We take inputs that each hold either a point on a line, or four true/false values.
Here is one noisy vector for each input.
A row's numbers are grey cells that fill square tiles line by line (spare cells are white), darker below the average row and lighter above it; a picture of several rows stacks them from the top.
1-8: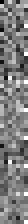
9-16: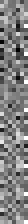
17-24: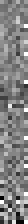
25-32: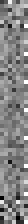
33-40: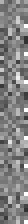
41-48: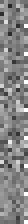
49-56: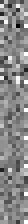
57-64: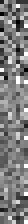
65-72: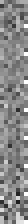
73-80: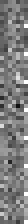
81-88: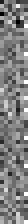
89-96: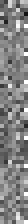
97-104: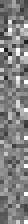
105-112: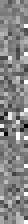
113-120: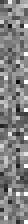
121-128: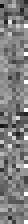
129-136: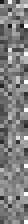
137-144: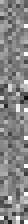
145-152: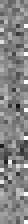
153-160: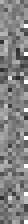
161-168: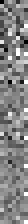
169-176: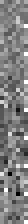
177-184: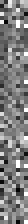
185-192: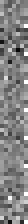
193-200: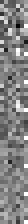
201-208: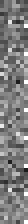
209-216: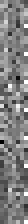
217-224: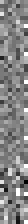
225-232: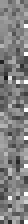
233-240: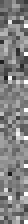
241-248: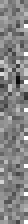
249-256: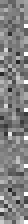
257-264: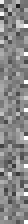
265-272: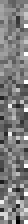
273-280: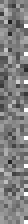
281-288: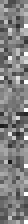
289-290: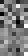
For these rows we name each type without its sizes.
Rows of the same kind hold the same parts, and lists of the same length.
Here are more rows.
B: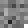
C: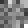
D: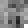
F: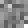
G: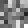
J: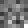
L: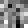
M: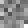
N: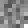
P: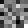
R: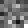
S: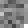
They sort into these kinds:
B, D, F, L, M, N, S
C, G, J, P, R

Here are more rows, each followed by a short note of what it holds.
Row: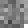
four true/false values
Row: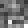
a point on a line
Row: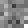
four true/false values
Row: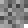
four true/false values
